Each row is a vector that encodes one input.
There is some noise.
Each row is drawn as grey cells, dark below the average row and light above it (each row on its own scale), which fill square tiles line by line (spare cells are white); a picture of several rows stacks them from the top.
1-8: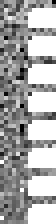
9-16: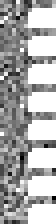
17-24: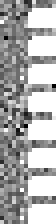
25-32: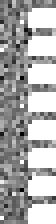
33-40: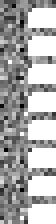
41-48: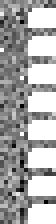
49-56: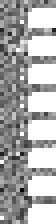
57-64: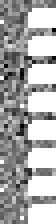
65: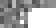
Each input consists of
either a point on each of two 4-point lines, or a point on a 7-point line and a point on an 8-point line.
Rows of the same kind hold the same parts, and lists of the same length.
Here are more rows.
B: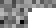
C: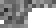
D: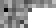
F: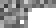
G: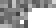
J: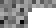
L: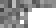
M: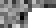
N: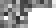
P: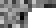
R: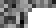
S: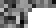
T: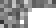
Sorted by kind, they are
B, C, D, J, M, N, P, R, S
F, G, L, T

